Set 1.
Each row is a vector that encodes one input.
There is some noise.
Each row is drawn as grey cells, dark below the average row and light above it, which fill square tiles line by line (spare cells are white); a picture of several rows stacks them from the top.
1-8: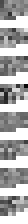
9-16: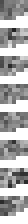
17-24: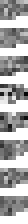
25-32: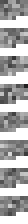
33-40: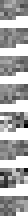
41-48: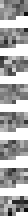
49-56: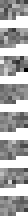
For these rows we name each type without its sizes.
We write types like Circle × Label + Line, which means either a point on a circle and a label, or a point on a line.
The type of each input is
Line.
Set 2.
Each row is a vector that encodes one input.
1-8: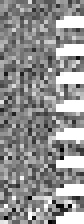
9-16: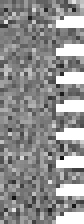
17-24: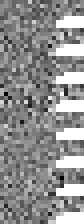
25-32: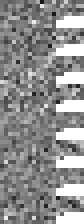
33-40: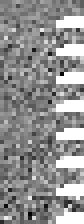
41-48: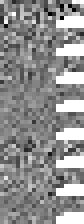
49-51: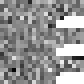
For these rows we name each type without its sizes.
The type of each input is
Tree.
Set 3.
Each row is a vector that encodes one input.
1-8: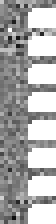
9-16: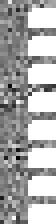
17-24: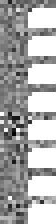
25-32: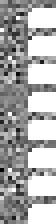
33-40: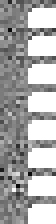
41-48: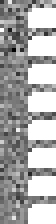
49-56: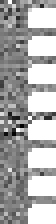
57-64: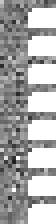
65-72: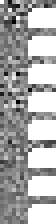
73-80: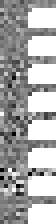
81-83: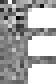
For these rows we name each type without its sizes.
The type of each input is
Line × Line.
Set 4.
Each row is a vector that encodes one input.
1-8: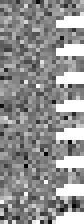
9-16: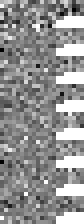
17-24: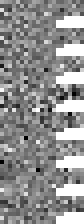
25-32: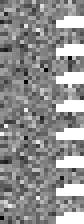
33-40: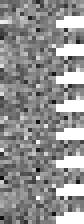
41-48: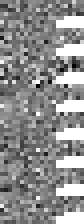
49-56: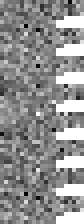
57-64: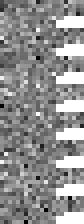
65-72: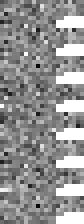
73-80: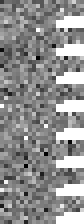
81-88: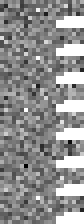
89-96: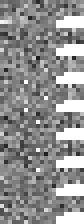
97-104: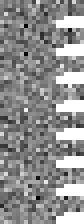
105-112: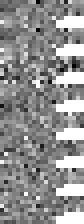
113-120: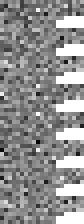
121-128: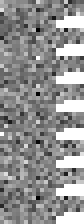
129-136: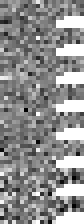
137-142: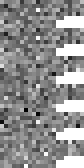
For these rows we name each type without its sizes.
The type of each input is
Bool × Bool × Bool × Bool × Bool + Unit.
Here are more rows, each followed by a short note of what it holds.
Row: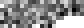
a fixed value
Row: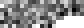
a fixed value
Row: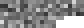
five true/false values
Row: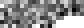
a fixed value
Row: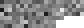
five true/false values
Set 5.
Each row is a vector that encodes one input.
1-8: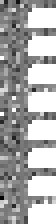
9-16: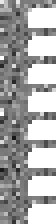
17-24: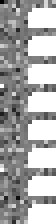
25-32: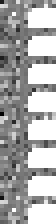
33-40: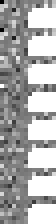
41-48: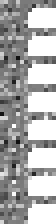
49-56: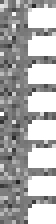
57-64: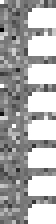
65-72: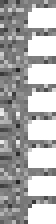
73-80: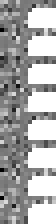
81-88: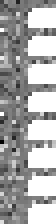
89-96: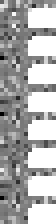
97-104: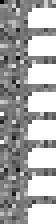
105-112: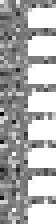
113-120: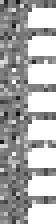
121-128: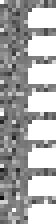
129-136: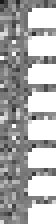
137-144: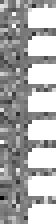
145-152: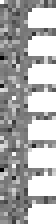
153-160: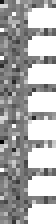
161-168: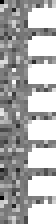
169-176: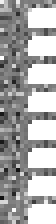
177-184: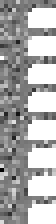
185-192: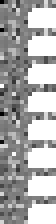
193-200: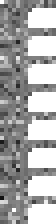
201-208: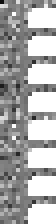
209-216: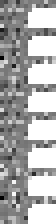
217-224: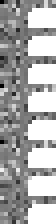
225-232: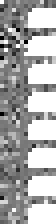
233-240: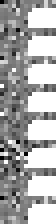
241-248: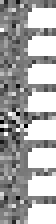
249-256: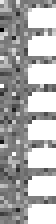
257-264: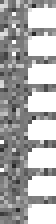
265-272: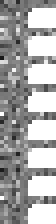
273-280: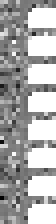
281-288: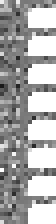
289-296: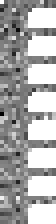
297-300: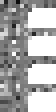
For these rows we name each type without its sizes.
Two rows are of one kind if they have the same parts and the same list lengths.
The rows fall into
2 kinds.
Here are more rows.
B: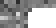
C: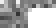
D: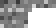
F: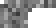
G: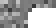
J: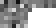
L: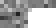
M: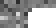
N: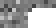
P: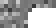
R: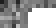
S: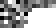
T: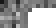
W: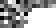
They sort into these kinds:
B, C, D, F, G, J, L, M, N, P, R, T
S, W

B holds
four true/false values.
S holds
a fixed value.
